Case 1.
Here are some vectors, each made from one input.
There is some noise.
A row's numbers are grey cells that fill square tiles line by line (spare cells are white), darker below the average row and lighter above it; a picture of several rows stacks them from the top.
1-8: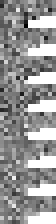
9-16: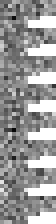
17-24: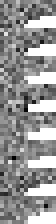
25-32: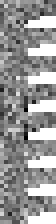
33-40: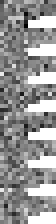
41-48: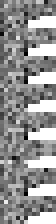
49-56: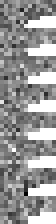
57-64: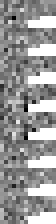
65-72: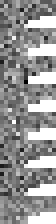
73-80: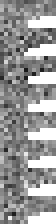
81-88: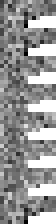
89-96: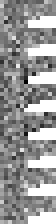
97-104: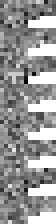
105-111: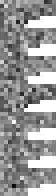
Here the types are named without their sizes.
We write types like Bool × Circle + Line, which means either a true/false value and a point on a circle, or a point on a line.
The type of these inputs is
Bool × Bool × Bool × Tree + Line.
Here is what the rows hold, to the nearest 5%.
About 35% of them hold a point on a line. The rest hold a node of a tree and three true/false values.
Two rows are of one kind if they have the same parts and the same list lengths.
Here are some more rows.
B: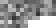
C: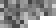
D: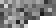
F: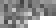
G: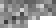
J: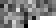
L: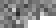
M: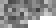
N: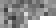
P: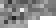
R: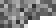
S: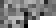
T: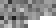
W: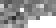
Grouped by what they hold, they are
B, C, F, G, L, M, N, P, T, W
D, J, R, S

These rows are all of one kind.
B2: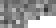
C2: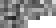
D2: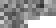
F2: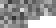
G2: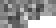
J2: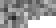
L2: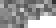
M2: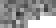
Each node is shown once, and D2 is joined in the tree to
J2.
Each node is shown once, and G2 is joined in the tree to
J2.
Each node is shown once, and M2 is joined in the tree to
B2.
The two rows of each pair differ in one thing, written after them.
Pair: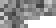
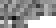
the node of the tree
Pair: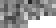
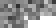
one of the three true/false values
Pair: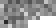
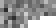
one of the three true/false values
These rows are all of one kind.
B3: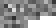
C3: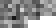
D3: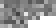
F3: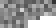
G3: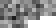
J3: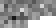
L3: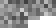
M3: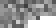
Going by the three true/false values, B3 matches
C3 and G3.
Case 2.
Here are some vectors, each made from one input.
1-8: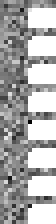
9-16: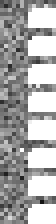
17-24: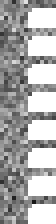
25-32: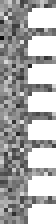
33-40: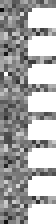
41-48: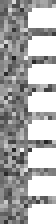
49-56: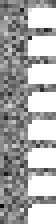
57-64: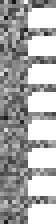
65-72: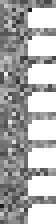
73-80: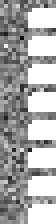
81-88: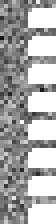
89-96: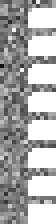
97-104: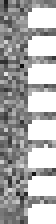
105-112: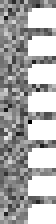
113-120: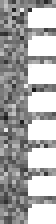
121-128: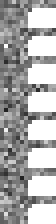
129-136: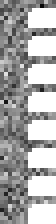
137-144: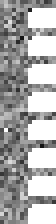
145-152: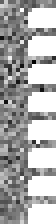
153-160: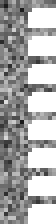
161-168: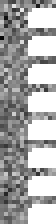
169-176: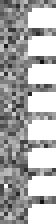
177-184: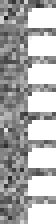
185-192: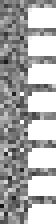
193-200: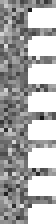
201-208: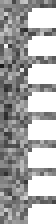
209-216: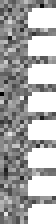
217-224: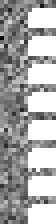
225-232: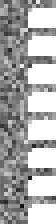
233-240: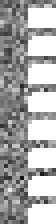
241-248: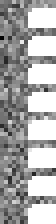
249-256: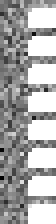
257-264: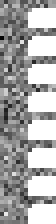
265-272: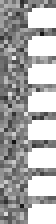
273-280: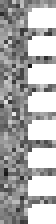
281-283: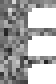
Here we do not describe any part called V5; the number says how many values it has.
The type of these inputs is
Line9 + Line10 + V5.
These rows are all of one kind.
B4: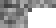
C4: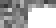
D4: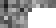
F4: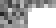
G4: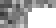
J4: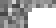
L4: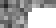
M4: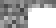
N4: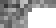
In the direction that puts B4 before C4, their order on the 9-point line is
J4, F4, G4, B4, N4, D4, L4, C4, M4.
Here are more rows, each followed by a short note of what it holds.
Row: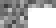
a point on a 9-point line
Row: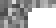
a point on a 9-point line
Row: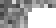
a point on a 9-point line
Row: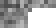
a point on a 9-point line
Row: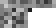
a point on a 10-point line
